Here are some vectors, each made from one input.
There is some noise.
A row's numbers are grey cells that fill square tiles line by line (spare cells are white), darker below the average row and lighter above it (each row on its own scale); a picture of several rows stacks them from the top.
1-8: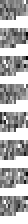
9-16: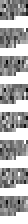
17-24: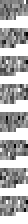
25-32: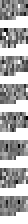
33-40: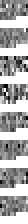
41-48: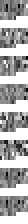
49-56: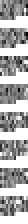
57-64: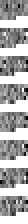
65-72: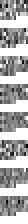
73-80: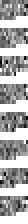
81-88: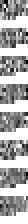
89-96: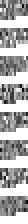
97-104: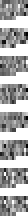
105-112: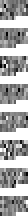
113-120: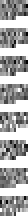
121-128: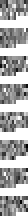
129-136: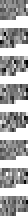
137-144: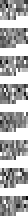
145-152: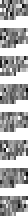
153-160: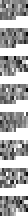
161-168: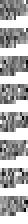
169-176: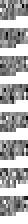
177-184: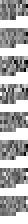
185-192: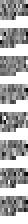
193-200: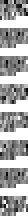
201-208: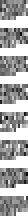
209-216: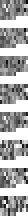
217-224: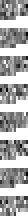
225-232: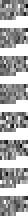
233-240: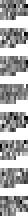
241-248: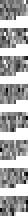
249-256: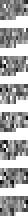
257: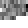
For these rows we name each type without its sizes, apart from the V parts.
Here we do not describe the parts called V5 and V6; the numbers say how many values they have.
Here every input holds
either a label and a point on a line, or a value of V5 and a value of V6.
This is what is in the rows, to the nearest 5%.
About 55% of them hold a label and a point on a line. The rest hold a value of V5 and a value of V6.
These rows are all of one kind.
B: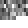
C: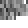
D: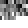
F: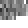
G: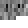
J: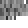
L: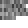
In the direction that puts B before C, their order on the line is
D, B, G, J, C, L, F.
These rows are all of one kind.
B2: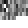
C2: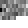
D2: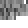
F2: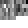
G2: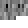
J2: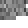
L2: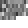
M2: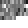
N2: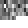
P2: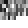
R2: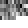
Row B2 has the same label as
C2, L2 and P2.
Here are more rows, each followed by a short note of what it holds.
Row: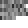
a label and a point on a line
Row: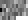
a label and a point on a line
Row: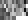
a label and a point on a line
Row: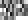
a value of V5 and a value of V6
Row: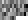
a value of V5 and a value of V6
